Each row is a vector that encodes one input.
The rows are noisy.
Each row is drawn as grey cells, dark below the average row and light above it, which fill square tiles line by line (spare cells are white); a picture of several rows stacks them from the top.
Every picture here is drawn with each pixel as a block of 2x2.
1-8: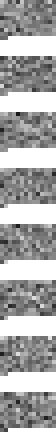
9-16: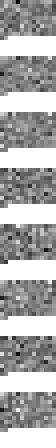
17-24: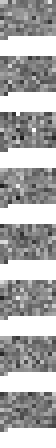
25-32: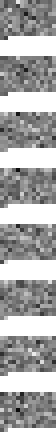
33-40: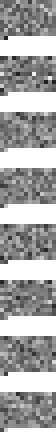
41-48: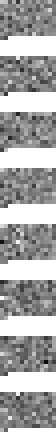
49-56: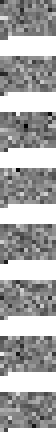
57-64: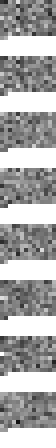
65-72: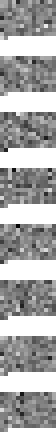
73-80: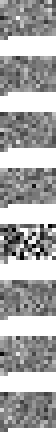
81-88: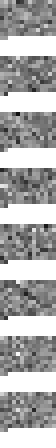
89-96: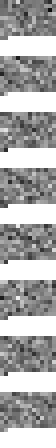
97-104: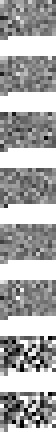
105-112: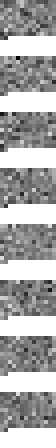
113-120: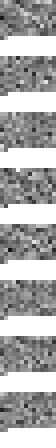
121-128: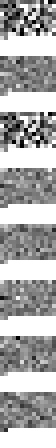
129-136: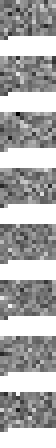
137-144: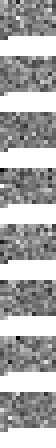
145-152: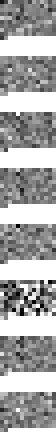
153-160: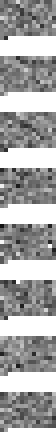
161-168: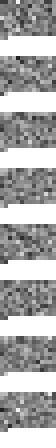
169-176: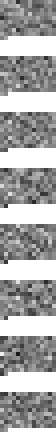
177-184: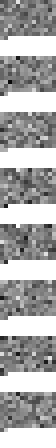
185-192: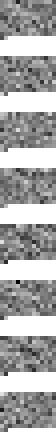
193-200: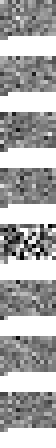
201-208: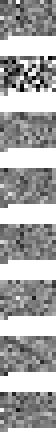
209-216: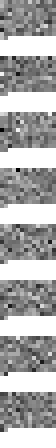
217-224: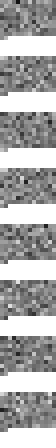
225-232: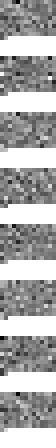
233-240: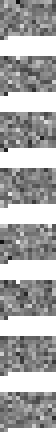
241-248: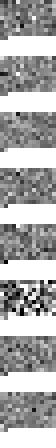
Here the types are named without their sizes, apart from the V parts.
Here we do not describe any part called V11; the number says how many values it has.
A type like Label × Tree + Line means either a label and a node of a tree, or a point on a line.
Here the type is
Bool × Line × Line × V11 + Unit.
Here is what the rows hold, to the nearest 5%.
About 5% of them hold a fixed value. The rest hold a point on each of two lines, a true/false value and a value of V11.
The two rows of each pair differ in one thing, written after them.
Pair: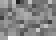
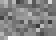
the value of V11
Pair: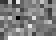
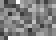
the place on one of the two lines
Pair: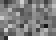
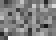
the place on one of the two lines
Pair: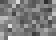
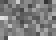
the value of V11
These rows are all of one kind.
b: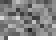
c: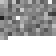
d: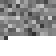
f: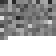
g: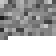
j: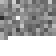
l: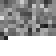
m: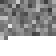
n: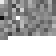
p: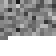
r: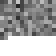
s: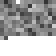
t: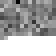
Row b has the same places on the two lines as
c, j and s.
